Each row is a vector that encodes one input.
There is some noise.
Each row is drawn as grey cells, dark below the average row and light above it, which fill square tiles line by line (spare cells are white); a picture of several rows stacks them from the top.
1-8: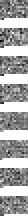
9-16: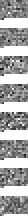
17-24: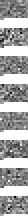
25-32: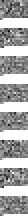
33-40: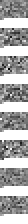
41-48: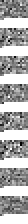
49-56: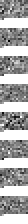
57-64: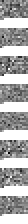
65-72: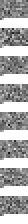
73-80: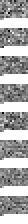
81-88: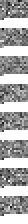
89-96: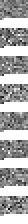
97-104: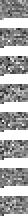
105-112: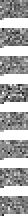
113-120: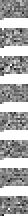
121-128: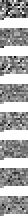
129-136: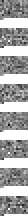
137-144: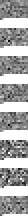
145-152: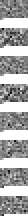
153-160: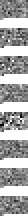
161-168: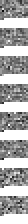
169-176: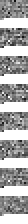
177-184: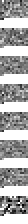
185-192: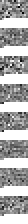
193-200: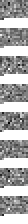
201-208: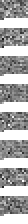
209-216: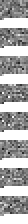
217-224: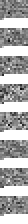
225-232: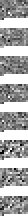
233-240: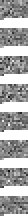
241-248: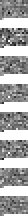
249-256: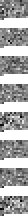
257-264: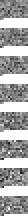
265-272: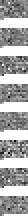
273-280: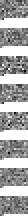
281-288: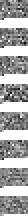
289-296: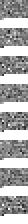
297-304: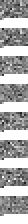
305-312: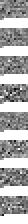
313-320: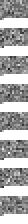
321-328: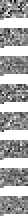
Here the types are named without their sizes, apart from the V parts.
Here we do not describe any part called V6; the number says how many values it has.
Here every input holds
either a label and a value of V6, or a point on a line and a true/false value.
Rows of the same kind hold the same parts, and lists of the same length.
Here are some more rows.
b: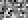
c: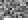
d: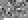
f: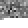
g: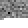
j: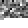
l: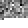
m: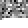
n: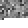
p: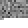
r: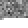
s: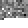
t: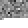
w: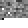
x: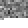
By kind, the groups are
b, c, d, f, g, j, m, p, r, t, x
l, n, s, w

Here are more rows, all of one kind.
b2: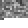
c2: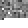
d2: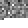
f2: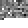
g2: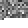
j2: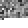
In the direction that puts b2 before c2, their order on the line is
f2, b2, d2, g2, c2, j2.
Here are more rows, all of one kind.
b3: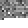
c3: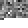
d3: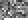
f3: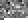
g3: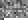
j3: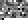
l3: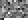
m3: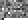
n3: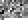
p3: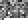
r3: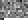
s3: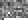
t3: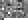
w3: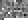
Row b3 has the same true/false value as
d3, f3, n3 and p3.
